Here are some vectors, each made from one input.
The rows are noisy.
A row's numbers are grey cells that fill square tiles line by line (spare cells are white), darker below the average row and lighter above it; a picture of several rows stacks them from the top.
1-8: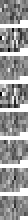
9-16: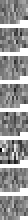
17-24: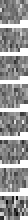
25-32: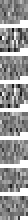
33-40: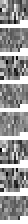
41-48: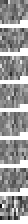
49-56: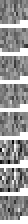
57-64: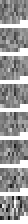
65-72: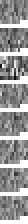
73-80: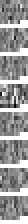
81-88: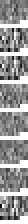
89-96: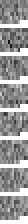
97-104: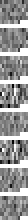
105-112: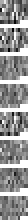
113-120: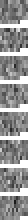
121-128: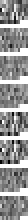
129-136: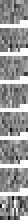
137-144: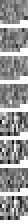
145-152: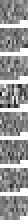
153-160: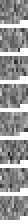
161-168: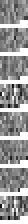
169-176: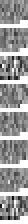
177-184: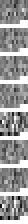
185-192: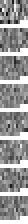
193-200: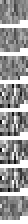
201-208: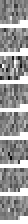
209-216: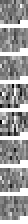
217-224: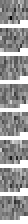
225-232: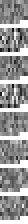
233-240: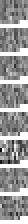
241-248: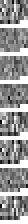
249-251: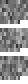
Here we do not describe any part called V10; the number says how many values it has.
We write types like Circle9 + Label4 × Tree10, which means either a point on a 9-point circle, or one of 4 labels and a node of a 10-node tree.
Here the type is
Line8 + List2(Line7 × V10).
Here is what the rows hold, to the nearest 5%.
About 20% of them hold a point on an 8-point line. The rest are lists of up to two items, each a point on a 7-point line and a value of V10: a few of all rows are empty, 45% hold one and 35% two.
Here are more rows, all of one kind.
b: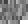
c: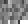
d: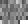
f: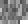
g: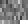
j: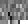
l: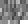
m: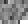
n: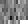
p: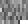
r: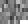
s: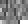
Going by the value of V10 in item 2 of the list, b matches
d and g.
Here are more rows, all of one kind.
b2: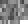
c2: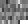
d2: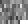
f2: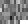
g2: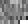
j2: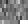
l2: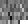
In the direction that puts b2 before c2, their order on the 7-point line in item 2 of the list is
b2, j2, d2, l2, f2, g2, c2.
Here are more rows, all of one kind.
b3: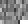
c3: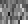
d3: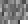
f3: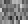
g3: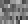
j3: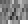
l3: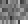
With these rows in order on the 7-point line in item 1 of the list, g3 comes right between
b3 and f3.
